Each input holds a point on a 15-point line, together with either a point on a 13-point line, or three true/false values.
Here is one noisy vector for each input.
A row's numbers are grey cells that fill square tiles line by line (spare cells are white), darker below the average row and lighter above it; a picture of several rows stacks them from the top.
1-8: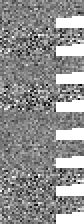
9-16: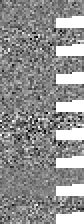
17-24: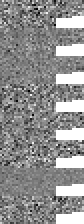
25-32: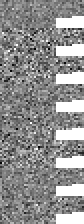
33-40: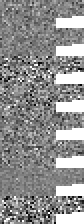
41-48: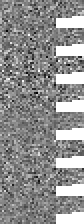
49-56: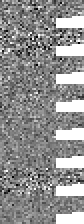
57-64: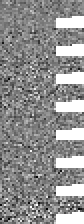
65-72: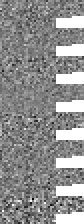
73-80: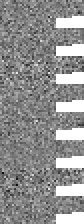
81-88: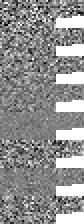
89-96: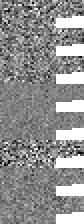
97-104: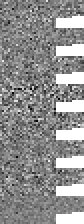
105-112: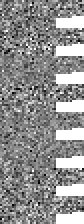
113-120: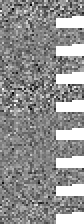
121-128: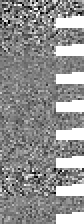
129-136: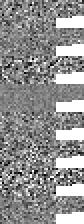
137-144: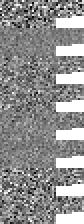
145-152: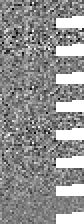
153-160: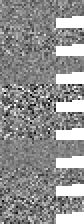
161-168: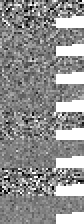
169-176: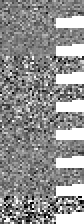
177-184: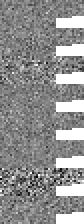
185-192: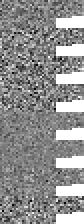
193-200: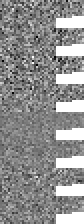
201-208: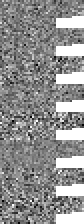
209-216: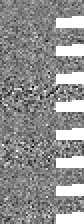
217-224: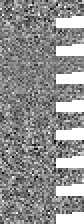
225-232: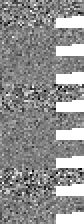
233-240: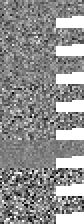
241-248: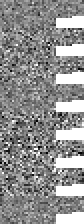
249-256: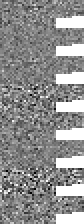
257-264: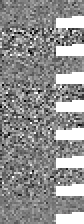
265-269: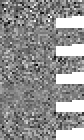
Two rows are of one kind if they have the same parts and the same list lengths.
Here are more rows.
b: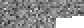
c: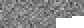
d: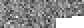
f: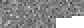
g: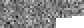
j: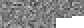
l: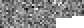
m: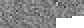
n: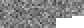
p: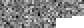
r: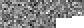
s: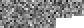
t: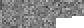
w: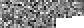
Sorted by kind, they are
b, g, j, l, n, p, r, s, w
c, d, f, m, t

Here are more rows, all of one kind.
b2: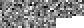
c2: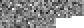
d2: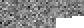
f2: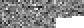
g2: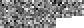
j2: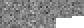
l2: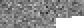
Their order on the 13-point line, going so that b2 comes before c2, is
f2, d2, g2, j2, b2, c2, l2.
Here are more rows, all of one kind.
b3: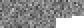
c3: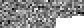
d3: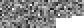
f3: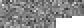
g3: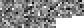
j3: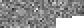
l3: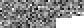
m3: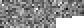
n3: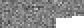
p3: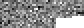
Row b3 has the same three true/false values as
f3, g3, l3 and m3.
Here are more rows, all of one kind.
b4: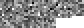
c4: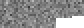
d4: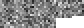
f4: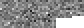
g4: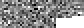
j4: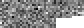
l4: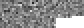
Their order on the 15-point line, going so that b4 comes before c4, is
g4, d4, b4, j4, l4, c4, f4.
